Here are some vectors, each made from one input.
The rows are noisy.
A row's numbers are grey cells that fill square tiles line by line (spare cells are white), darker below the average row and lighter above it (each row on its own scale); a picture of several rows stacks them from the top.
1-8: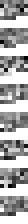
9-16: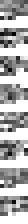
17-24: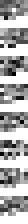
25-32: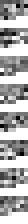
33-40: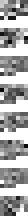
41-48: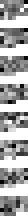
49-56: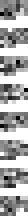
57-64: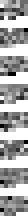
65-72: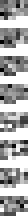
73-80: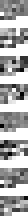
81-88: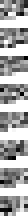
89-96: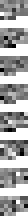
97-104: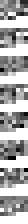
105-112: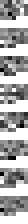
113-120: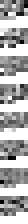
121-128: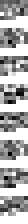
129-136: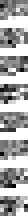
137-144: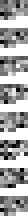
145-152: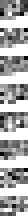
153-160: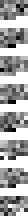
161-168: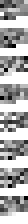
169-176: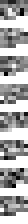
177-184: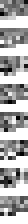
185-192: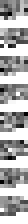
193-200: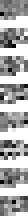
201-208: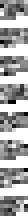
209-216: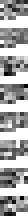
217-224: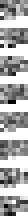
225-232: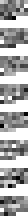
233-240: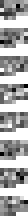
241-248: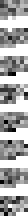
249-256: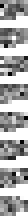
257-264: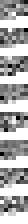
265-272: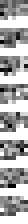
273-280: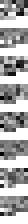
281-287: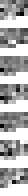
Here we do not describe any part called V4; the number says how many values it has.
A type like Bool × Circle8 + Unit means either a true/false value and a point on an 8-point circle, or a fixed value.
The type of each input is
Bool × Bool × Bool × Bool × (Tree12 + V4).
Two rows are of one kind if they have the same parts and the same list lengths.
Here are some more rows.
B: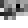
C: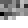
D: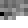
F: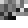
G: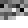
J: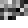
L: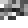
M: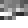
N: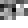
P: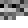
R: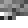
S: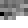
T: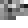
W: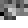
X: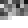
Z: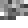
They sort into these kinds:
B, C, D, F, G, P, S, T, W, Z
J, L, M, N, R, X

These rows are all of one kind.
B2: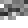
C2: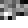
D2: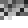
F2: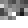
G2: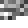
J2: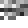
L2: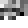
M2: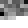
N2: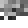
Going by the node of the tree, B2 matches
D2, F2 and N2.
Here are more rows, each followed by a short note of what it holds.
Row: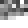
a node of a 12-node tree and four true/false values
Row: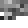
a node of a 12-node tree and four true/false values
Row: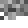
a node of a 12-node tree and four true/false values
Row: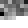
a node of a 12-node tree and four true/false values
